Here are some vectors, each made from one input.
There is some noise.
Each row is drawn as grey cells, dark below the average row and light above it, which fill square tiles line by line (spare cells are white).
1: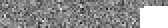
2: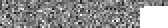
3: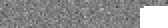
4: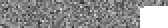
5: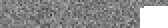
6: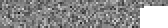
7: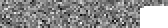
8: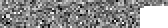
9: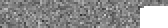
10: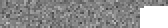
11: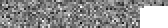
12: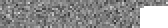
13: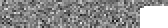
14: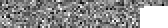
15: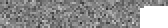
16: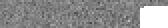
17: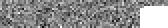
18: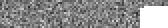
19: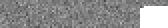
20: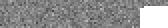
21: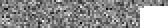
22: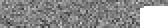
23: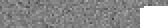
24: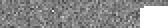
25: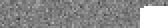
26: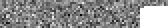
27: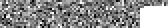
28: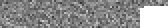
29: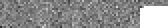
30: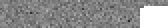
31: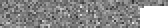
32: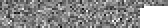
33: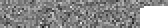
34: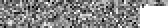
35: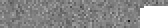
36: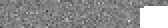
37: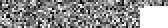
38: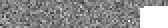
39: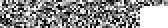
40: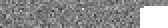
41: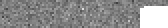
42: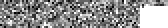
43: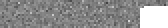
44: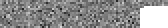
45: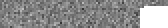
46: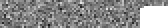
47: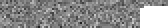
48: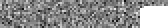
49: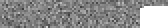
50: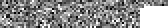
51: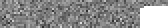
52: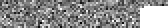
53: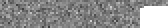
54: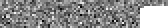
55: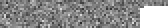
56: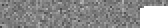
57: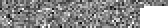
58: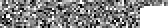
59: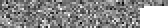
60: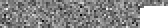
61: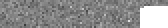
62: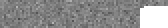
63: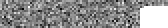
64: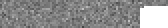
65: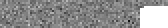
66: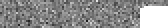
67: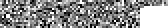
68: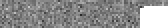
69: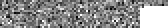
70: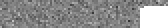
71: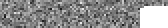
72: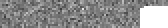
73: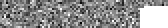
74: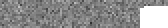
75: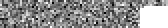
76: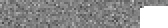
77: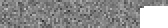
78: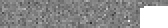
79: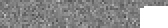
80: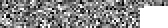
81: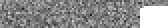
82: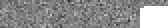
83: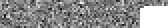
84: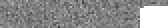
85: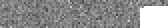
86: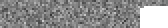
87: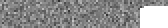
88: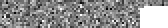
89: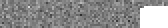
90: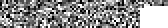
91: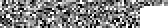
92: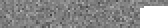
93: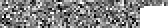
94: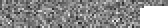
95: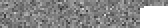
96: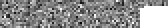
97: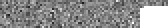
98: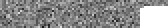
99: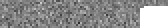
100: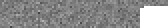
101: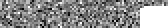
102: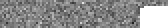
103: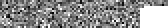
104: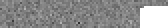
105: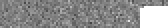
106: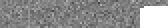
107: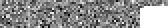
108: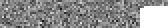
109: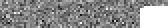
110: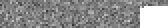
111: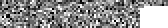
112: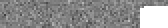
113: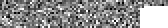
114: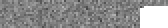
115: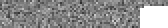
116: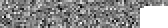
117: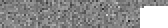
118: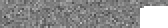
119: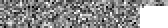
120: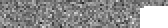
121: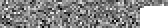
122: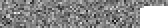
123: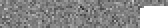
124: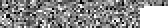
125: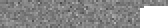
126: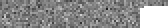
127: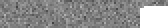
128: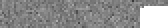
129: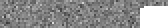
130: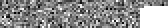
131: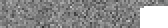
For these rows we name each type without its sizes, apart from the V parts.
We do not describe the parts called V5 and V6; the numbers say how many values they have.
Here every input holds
either a fixed value, or a label, three true/false values, a value of V5 and a value of V6.
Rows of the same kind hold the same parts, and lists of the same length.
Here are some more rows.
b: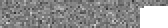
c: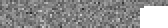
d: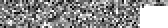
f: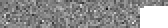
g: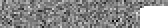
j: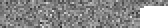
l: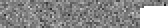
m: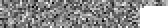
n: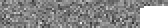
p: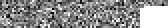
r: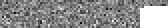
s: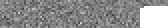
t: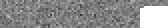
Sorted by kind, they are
b, c, f, g, j, l, n, p, r, s, t
d, m

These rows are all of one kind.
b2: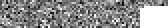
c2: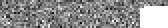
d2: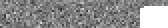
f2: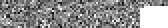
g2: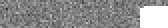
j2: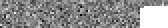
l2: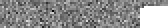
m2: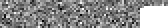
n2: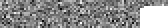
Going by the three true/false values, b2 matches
d2, m2 and n2.
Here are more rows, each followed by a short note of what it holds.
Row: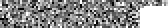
a fixed value
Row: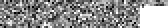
a fixed value
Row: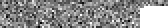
a label, three true/false values, a value of V5 and a value of V6
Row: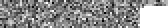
a fixed value
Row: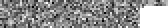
a fixed value
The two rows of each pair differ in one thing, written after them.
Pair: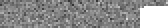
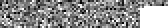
one of the three true/false values
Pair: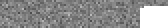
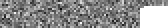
the value of V5
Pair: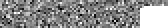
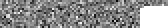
the value of V6
